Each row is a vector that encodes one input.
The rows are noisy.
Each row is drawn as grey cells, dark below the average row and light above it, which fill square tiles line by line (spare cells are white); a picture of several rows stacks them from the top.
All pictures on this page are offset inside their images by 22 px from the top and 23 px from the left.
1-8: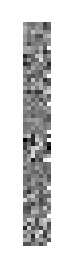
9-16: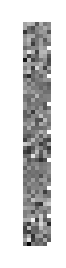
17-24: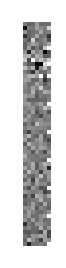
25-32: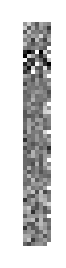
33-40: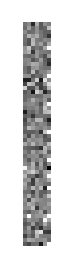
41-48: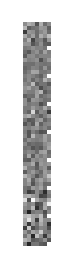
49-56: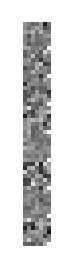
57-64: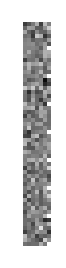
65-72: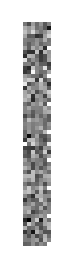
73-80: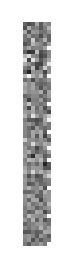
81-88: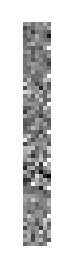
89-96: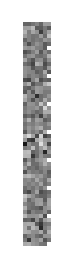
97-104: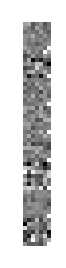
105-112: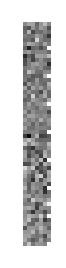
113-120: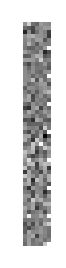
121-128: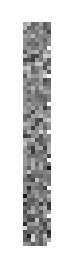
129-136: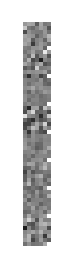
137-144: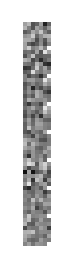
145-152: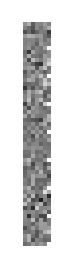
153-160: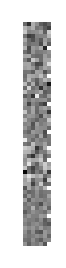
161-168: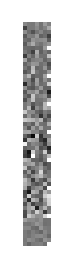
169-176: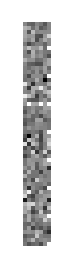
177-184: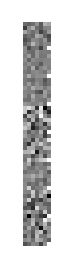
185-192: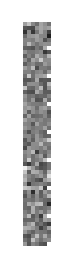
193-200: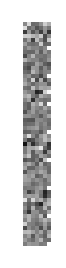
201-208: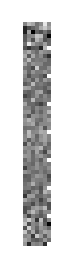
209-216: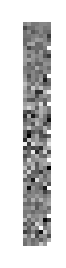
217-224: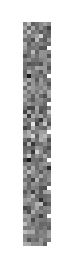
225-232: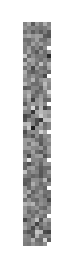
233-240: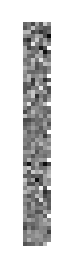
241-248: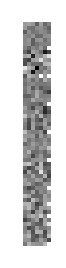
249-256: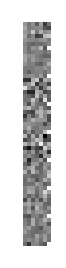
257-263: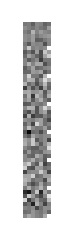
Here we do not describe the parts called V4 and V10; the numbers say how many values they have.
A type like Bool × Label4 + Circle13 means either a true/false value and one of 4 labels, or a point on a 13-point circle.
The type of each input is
Bool × Circle9 × (Line9 + V10) + V4.
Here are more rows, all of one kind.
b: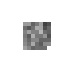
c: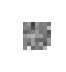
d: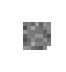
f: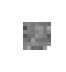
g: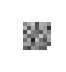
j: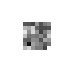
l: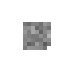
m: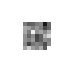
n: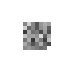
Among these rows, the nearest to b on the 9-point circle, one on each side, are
d and l.
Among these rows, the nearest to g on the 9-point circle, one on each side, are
c and j.
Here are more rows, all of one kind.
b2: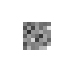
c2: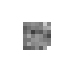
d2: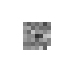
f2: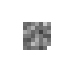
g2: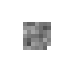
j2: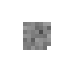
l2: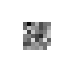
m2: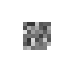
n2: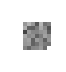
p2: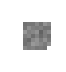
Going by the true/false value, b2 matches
d2, j2 and l2.
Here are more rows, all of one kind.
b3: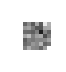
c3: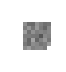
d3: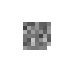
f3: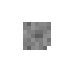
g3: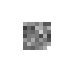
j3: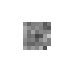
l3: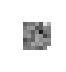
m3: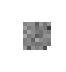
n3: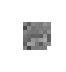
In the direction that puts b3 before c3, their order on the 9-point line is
n3, d3, m3, g3, l3, b3, c3, j3, f3.
